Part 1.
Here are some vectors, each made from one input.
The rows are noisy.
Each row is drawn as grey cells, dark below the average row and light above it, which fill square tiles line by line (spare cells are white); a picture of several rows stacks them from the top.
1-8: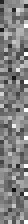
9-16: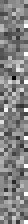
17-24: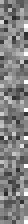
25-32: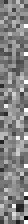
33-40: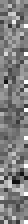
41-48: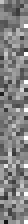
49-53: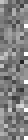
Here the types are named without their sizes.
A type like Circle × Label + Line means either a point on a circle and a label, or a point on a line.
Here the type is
Bool × Label.
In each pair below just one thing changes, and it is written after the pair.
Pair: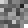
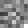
the true/false value
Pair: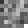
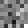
the true/false value
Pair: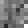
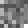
the label
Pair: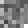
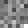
the true/false value
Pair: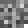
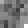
the true/false value
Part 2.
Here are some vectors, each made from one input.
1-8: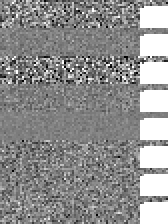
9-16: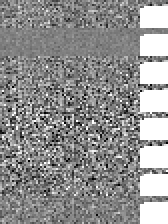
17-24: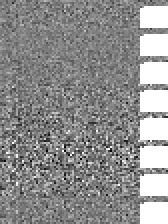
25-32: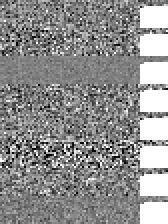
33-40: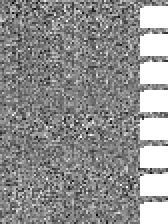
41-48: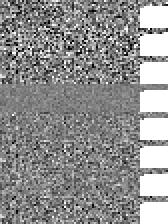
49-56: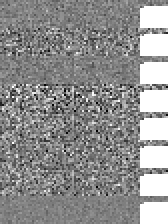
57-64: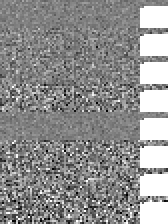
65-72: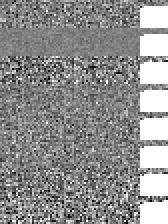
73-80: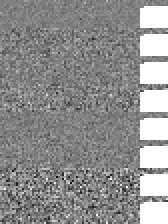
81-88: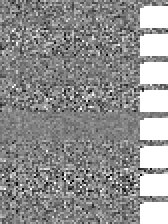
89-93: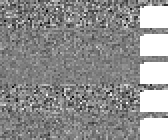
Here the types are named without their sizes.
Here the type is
Tree × Tree + Unit.
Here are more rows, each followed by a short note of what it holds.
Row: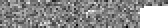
a fixed value
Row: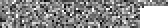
a node of each of two trees
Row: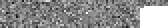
a fixed value
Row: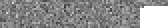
a node of each of two trees
